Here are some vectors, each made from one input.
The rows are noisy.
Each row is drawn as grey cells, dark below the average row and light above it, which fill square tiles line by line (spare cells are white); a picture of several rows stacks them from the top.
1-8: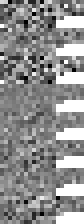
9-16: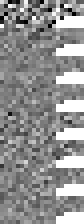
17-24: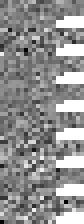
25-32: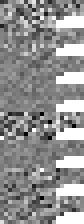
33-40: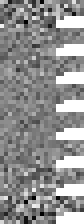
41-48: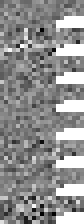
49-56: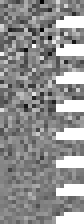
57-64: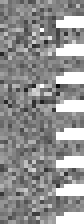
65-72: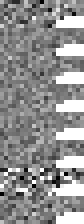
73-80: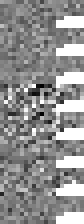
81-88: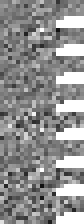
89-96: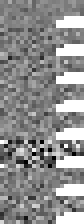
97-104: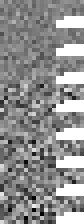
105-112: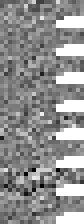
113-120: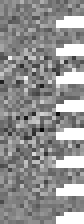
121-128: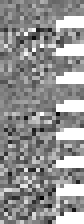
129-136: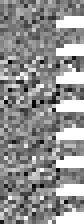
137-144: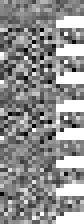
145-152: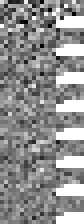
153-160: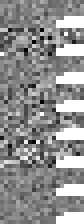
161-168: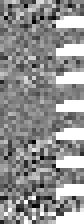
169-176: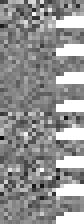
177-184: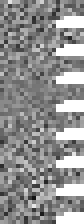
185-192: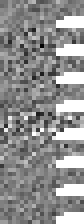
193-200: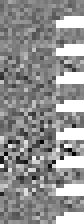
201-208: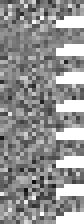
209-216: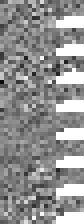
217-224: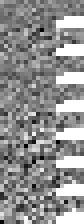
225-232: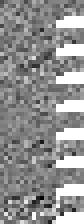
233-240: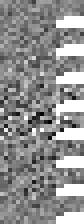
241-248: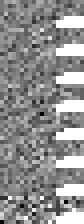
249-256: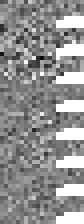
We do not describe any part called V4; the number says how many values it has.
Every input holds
a list of up to three items, each a point on a 5-point line and a value of V4.
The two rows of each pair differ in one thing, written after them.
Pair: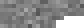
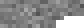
the place on the 5-point line in item 1 of the list
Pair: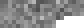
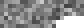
the place on the 5-point line in item 1 of the list
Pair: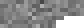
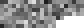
the place on the 5-point line in item 1 of the list
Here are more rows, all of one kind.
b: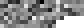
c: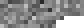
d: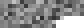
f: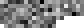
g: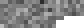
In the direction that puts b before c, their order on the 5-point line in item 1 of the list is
d, g, f, b, c.
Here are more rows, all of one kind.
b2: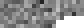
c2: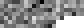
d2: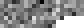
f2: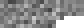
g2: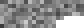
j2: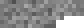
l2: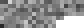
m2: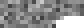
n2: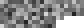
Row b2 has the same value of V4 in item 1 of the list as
f2 and n2.
